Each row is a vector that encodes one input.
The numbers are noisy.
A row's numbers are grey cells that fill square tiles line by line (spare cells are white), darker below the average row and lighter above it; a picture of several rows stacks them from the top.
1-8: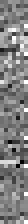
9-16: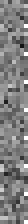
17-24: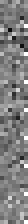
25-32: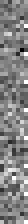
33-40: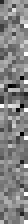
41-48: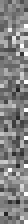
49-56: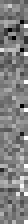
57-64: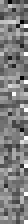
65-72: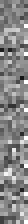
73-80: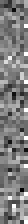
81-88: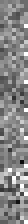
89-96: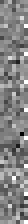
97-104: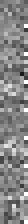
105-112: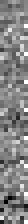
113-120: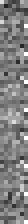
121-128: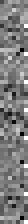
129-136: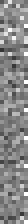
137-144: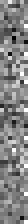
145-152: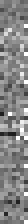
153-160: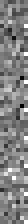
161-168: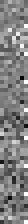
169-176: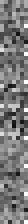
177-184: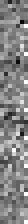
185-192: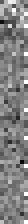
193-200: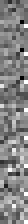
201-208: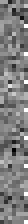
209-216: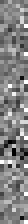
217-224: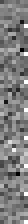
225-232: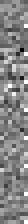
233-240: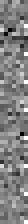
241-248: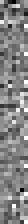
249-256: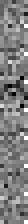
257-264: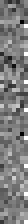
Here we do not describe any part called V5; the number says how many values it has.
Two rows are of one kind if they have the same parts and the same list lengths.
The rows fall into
3 kinds.
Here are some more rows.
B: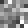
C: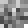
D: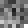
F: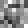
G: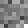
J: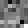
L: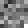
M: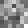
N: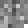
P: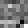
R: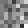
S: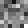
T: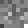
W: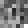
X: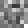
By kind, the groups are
B, D, F, M, N, P, T, W, X
C, L, R, S
G, J

